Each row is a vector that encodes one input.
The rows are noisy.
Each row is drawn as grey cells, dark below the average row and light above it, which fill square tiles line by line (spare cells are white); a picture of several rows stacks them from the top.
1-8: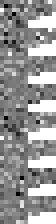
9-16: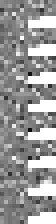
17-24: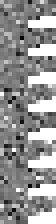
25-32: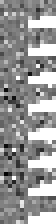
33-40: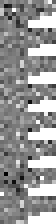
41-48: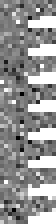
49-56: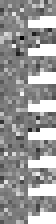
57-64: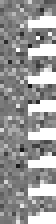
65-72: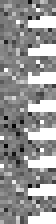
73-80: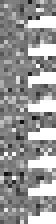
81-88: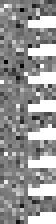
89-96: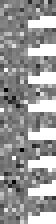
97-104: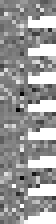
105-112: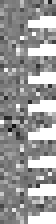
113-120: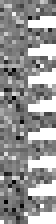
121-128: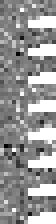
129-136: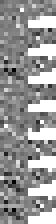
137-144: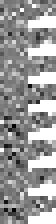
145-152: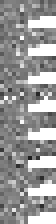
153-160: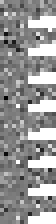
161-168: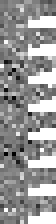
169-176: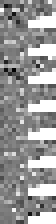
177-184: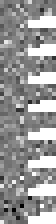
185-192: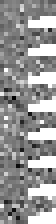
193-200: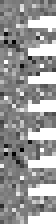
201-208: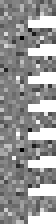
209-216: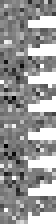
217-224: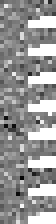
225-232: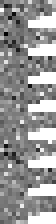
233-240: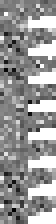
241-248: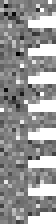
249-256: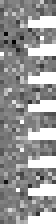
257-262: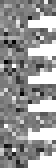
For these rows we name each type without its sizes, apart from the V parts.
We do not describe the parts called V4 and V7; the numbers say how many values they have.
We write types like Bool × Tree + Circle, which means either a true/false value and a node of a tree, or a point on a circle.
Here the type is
(Bool × Circle + V4) × V7 + Line.
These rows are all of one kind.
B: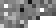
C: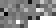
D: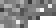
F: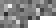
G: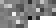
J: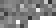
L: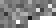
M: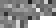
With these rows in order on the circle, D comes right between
J and L.
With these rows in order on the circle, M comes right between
F and G.
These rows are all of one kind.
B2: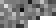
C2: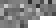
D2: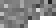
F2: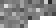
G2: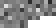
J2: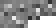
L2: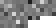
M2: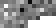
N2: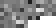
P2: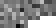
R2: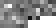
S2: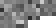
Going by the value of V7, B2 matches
L2, P2 and S2.
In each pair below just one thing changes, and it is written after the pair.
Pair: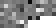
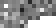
the value of V7
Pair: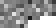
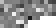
the place on the circle
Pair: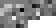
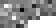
the place on the circle
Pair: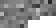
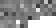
the true/false value
